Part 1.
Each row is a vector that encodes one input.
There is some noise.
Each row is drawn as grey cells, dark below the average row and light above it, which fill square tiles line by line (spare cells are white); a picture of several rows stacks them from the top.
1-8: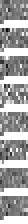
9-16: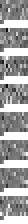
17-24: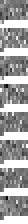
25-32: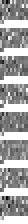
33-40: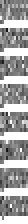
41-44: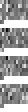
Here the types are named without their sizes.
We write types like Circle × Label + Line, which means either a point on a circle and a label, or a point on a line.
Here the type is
Label.
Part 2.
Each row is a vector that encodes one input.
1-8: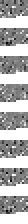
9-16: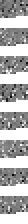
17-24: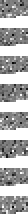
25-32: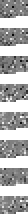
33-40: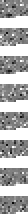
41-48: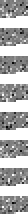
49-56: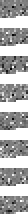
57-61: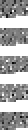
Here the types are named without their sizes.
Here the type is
Bool × Bool × Bool × Bool.
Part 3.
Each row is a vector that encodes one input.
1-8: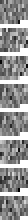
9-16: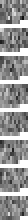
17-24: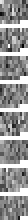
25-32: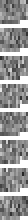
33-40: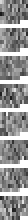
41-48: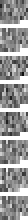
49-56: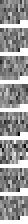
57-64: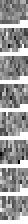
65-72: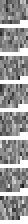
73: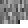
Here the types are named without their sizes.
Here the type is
Label.
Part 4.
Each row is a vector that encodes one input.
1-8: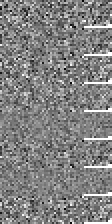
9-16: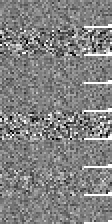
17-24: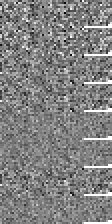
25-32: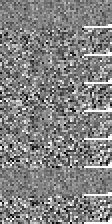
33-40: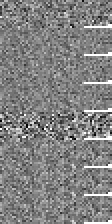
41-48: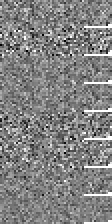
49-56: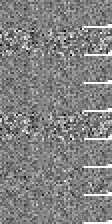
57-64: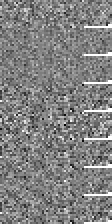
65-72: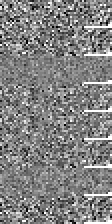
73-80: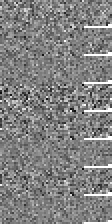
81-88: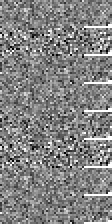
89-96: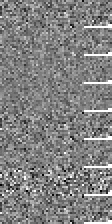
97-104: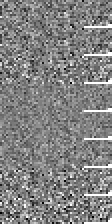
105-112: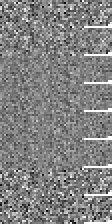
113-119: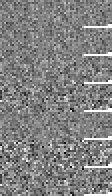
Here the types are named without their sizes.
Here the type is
Line.
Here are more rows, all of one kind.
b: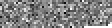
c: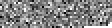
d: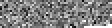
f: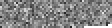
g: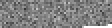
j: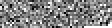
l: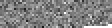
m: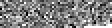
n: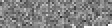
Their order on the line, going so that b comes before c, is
m, d, l, g, n, f, b, c, j.
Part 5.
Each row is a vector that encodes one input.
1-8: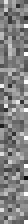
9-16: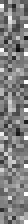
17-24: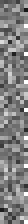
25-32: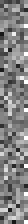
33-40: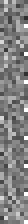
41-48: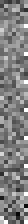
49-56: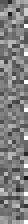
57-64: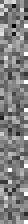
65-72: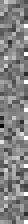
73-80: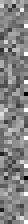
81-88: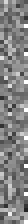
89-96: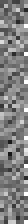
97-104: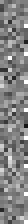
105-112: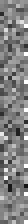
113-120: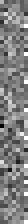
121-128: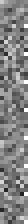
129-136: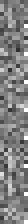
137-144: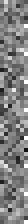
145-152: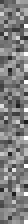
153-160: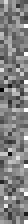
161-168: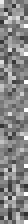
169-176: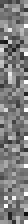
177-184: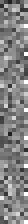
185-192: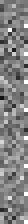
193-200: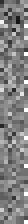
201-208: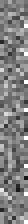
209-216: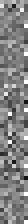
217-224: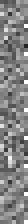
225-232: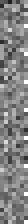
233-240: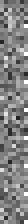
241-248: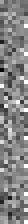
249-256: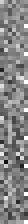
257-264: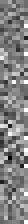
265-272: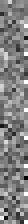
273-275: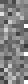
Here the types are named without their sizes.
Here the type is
Label.
